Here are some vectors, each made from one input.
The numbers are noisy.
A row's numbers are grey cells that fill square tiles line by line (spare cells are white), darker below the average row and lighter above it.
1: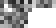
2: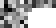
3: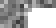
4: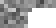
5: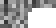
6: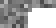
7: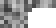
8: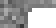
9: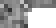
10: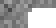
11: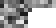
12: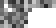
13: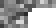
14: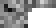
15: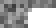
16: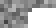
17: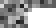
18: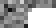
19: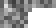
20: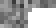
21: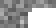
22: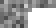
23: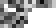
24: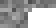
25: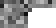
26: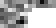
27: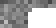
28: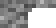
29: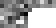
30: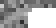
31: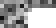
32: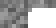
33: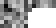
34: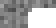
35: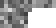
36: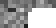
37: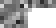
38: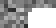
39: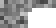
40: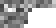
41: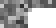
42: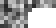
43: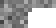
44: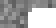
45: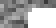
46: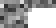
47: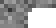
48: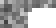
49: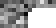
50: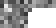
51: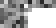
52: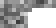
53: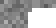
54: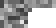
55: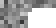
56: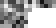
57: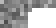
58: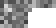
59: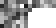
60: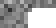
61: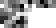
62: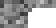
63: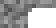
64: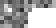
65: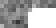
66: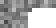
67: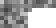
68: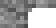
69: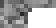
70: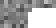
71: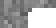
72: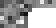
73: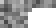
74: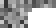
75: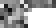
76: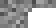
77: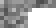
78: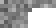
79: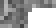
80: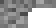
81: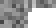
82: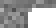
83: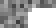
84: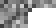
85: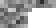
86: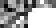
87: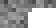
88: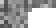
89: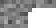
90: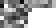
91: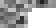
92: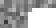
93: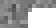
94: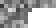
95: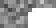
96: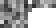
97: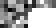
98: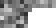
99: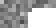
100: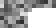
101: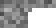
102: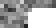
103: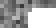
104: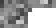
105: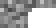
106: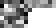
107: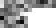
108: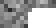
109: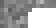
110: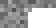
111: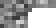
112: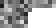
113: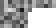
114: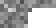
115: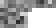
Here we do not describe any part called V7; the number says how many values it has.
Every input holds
a point on an 8-point line, together with either a fixed value, or a true/false value and a value of V7.
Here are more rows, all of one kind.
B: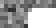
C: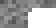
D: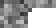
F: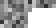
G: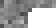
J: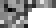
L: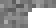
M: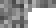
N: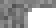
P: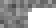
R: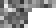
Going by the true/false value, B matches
F and P.
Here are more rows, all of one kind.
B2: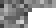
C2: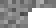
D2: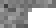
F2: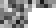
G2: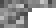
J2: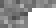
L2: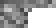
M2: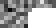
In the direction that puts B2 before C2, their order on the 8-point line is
G2, D2, B2, J2, F2, C2, M2, L2.
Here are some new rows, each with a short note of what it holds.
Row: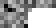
a point on an 8-point line, a true/false value and a value of V7
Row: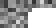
a point on an 8-point line, a true/false value and a value of V7
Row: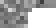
a point on an 8-point line
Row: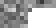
a point on an 8-point line
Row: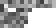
a point on an 8-point line
